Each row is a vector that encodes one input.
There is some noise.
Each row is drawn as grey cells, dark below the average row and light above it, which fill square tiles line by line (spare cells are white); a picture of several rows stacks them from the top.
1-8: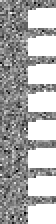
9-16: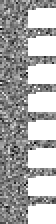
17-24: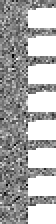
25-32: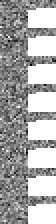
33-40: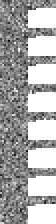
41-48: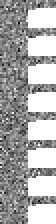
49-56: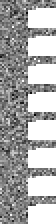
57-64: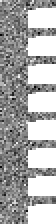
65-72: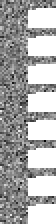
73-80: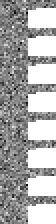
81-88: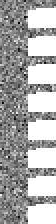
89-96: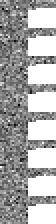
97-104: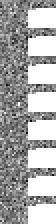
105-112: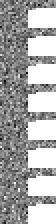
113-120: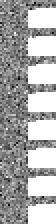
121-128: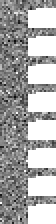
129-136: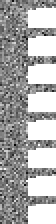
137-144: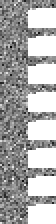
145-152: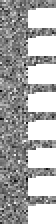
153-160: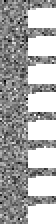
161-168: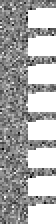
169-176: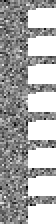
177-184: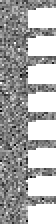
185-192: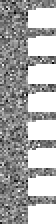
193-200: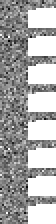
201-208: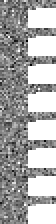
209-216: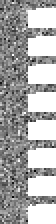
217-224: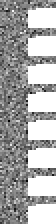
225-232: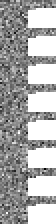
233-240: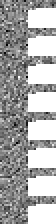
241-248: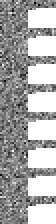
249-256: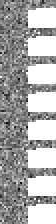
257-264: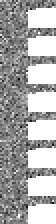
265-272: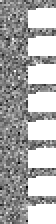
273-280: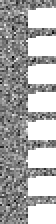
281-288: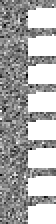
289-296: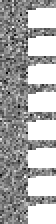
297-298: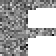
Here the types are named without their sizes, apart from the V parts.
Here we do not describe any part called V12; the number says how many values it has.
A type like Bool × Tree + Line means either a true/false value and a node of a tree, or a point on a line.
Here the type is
Bool × Circle × (Circle + V12).
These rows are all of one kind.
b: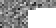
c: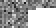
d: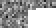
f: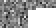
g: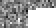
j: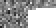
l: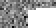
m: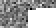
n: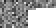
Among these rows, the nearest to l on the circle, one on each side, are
b and g.
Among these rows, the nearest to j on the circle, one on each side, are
m and n.
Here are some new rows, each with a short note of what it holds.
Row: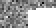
a point on each of two circles and a true/false value
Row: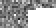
a point on a circle, a true/false value and a value of V12
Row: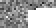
a point on each of two circles and a true/false value
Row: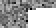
a point on a circle, a true/false value and a value of V12
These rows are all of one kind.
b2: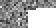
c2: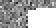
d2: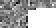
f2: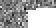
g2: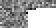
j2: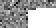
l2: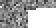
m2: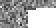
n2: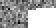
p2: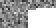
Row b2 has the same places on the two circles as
l2 and m2.
